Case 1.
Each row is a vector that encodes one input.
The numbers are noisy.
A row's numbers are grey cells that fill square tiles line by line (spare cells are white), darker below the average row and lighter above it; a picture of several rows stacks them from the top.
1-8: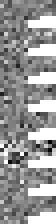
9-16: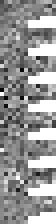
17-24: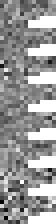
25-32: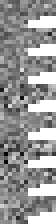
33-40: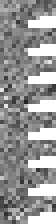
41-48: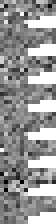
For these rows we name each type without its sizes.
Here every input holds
either a point on a line, or three true/false values.
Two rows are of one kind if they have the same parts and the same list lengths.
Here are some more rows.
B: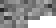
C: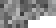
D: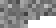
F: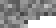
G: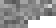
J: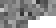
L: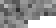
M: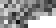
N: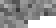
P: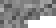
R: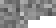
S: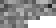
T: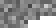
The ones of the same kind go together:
B, C, J, M, P, S
D, F, G, L, N, R, T

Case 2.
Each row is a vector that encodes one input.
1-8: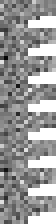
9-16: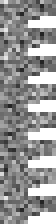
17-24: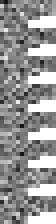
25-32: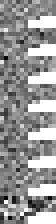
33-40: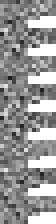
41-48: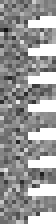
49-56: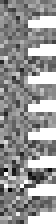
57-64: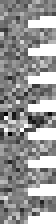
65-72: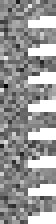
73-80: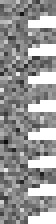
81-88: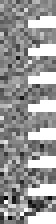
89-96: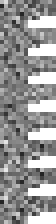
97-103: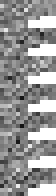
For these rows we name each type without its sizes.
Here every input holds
a list of points on a line.
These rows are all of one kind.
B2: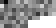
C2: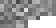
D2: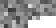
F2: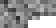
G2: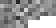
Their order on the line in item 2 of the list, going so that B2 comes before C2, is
B2, C2, G2, F2, D2.
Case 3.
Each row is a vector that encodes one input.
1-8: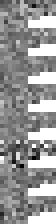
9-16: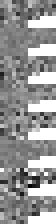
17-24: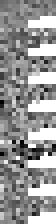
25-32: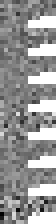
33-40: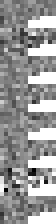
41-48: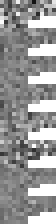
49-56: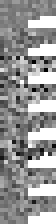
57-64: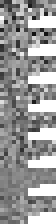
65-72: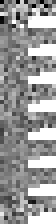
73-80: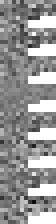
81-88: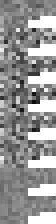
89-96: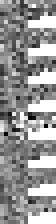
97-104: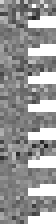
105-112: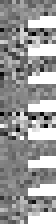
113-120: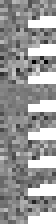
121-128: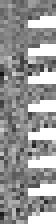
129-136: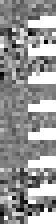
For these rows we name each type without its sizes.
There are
3 kinds of row.
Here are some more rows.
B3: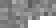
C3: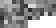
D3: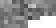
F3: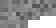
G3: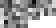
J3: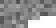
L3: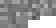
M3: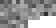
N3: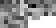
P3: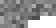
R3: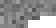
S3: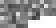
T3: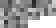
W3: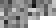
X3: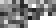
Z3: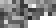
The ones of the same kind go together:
B3, C3, D3, J3, L3, M3, S3, X3, Z3
F3, N3, P3, R3
G3, T3, W3

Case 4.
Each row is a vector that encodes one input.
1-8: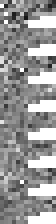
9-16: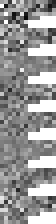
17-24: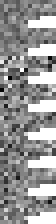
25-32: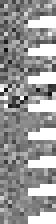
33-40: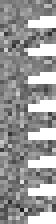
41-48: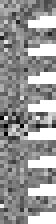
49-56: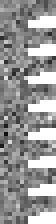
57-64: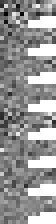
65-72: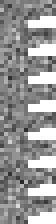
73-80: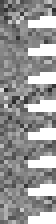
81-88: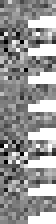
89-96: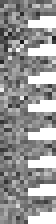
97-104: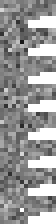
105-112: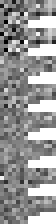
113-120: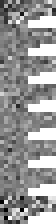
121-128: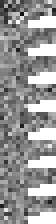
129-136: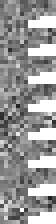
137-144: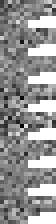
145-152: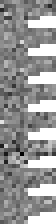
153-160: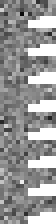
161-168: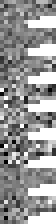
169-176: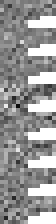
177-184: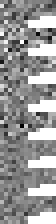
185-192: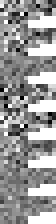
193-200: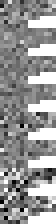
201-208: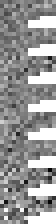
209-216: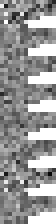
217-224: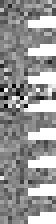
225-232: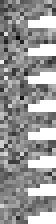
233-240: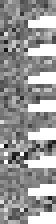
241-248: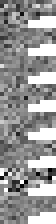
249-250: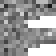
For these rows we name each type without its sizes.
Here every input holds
either a point on a circle, or three true/false values.
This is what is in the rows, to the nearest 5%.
About 50% of them hold a point on a circle. The rest hold three true/false values.
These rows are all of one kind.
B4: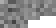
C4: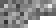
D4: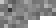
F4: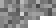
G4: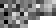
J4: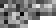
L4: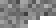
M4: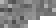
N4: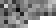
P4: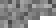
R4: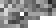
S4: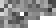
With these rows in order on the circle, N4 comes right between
F4 and L4.
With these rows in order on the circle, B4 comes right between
G4 and M4.
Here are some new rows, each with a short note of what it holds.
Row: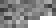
three true/false values
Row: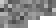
a point on a circle
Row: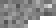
a point on a circle
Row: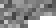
three true/false values
